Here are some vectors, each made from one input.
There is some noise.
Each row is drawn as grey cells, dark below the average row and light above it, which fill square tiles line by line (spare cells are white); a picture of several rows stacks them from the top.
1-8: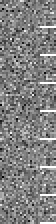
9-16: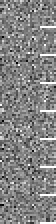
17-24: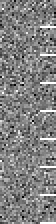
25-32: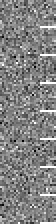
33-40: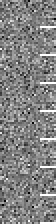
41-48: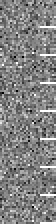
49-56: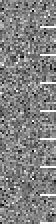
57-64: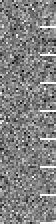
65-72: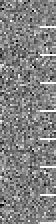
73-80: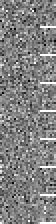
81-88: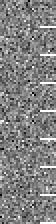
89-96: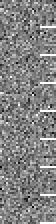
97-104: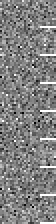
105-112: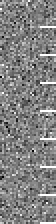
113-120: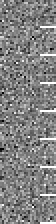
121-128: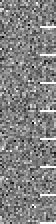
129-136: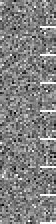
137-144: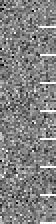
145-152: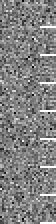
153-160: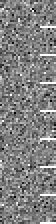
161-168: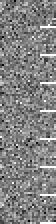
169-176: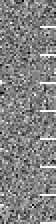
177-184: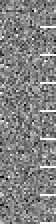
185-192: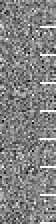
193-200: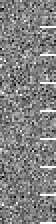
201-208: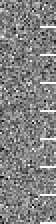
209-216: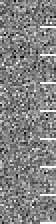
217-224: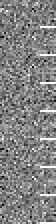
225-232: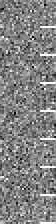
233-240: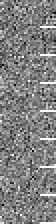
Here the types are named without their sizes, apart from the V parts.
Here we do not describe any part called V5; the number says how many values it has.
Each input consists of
a point on a circle and a value of V5, together with either a point on a line, or a node of each of two trees.
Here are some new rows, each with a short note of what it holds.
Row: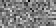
a point on a circle, a node of each of two trees and a value of V5
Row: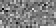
a point on a circle, a node of each of two trees and a value of V5
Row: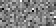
a point on a circle, a node of each of two trees and a value of V5
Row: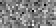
a point on a circle, a node of each of two trees and a value of V5
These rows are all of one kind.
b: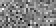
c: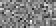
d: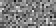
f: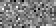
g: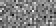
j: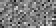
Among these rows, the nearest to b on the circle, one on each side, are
c and g.
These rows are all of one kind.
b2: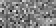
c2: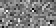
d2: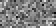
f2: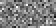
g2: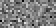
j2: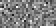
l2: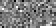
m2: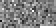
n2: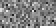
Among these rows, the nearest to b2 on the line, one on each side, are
f2 and j2.
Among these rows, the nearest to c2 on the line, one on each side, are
m2 and n2.
